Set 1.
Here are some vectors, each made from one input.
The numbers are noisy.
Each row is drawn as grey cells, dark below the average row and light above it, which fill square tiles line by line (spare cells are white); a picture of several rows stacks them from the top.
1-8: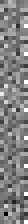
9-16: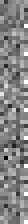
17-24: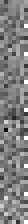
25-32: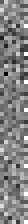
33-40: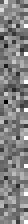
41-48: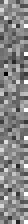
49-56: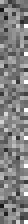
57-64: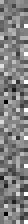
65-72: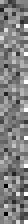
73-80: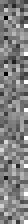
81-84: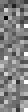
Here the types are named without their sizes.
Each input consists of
a point on a line.
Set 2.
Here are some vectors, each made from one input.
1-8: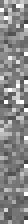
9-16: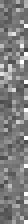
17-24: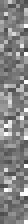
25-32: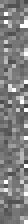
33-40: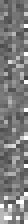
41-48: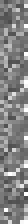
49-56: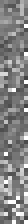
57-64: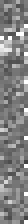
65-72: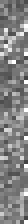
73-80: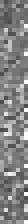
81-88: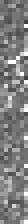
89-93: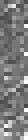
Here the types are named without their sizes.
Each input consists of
four true/false values.
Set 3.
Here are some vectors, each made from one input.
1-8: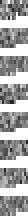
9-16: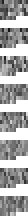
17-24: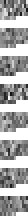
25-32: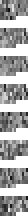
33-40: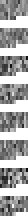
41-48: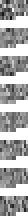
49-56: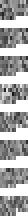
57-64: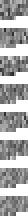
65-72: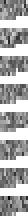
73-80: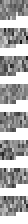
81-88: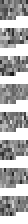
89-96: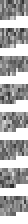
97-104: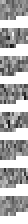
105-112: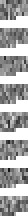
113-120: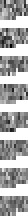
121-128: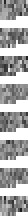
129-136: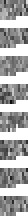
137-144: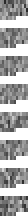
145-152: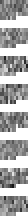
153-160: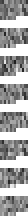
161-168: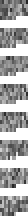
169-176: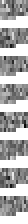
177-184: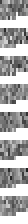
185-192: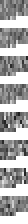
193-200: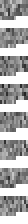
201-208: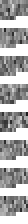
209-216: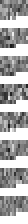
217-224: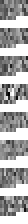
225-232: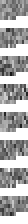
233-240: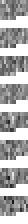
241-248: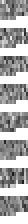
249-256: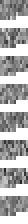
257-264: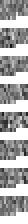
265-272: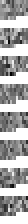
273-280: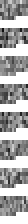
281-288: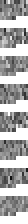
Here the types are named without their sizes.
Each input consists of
a label.
